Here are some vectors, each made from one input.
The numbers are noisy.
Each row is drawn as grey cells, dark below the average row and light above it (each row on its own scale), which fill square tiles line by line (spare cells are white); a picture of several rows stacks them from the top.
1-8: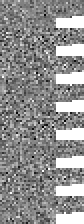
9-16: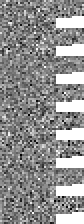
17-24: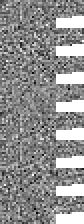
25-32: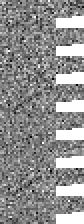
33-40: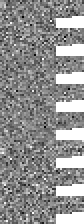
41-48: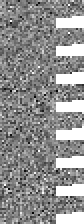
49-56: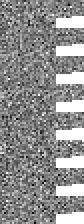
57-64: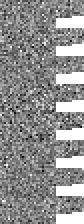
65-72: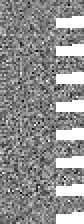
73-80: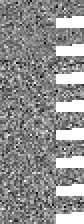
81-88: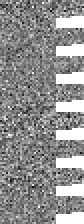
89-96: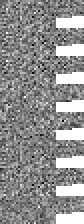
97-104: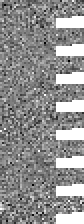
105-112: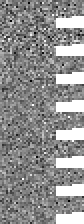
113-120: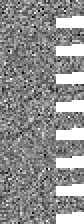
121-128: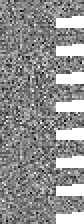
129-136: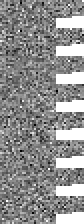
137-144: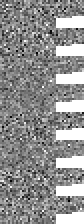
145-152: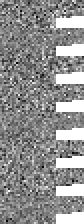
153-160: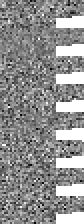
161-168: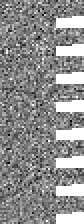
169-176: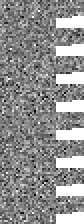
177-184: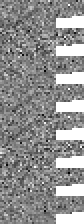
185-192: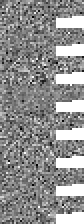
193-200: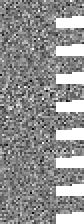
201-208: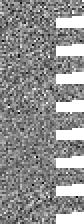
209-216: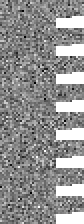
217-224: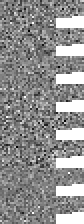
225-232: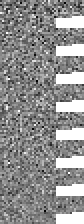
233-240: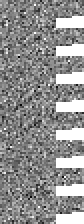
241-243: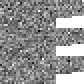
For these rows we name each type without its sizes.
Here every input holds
either a point on a line and a true/false value, or a list of points on a circle.
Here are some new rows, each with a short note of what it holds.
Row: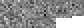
the empty list
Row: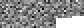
a point on a line and a true/false value
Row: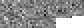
the empty list
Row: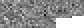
the empty list
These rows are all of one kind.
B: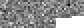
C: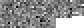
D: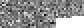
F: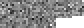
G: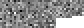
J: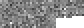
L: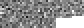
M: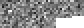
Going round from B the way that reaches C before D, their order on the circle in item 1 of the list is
B, G, F, L, M, C, J, D.
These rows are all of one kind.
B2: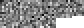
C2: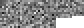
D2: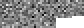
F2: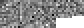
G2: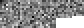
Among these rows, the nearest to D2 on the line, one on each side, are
C2 and F2.
